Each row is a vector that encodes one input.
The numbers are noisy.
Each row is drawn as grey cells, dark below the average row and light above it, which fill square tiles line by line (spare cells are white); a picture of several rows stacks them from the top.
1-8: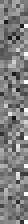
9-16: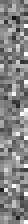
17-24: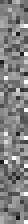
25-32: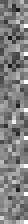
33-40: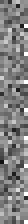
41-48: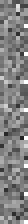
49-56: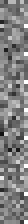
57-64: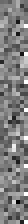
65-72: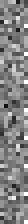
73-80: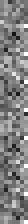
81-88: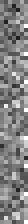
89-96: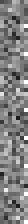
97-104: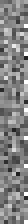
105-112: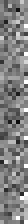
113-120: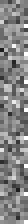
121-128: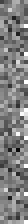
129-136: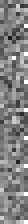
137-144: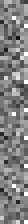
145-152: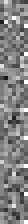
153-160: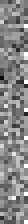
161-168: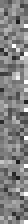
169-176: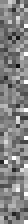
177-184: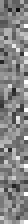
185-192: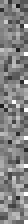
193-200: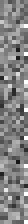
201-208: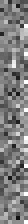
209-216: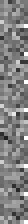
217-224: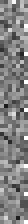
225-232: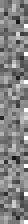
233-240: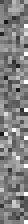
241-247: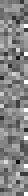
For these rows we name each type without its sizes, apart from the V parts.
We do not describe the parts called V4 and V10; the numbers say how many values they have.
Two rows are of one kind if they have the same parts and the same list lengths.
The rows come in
4 kinds.
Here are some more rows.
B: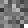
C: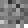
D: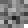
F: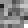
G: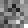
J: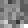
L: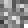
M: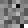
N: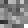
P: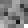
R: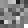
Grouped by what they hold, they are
B, C, J
D, M, P
F, L, R
G, N

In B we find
a point on a circle, a true/false value and a value of V4.
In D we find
a point on a circle, a point on each of two lines, a true/false value and a value of V4.
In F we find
a true/false value, a value of V4 and a value of V10.
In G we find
a point on each of two lines, a true/false value, a value of V4 and a value of V10.
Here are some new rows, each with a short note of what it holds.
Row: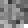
a point on a circle, a true/false value and a value of V4
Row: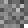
a point on a circle, a true/false value and a value of V4
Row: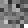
a point on a circle, a true/false value and a value of V4
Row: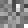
a true/false value, a value of V4 and a value of V10
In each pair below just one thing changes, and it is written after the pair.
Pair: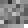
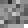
the value of V4
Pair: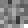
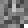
the place on the circle
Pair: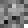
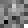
the value of V4
